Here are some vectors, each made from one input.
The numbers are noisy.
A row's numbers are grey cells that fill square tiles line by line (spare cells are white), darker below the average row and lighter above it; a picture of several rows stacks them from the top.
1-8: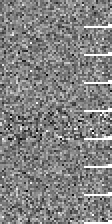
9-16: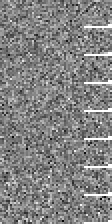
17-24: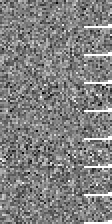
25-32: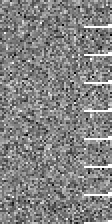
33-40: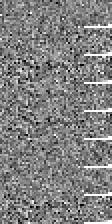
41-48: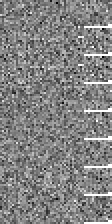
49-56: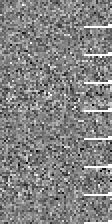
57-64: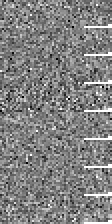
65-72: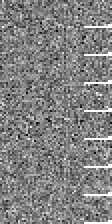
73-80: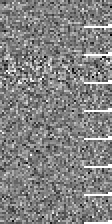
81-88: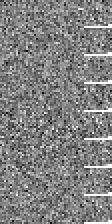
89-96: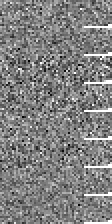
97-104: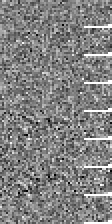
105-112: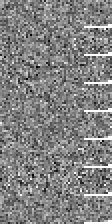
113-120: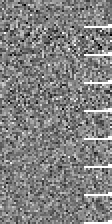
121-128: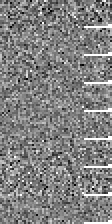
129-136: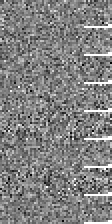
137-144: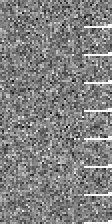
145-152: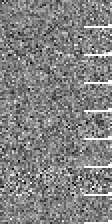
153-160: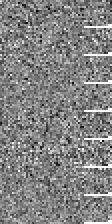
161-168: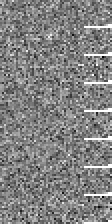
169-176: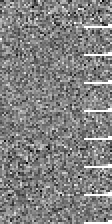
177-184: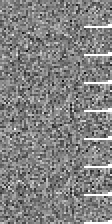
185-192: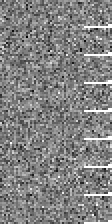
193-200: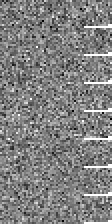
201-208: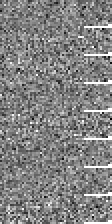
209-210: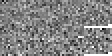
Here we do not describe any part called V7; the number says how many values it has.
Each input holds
either a point on a 13-point circle, or a node of a 15-node tree, or a value of V7.
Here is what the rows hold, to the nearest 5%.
About 45% of them hold a point on a 13-point circle. About 40% of them hold a node of a 15-node tree. The rest hold a value of V7.
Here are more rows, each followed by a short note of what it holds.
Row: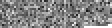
a point on a 13-point circle
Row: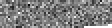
a point on a 13-point circle
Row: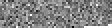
a value of V7
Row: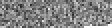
a point on a 13-point circle
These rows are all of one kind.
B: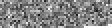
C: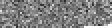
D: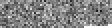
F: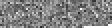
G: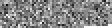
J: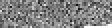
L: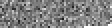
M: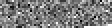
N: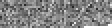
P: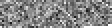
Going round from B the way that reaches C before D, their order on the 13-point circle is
B, C, G, D, L, N, J, P, F, M.
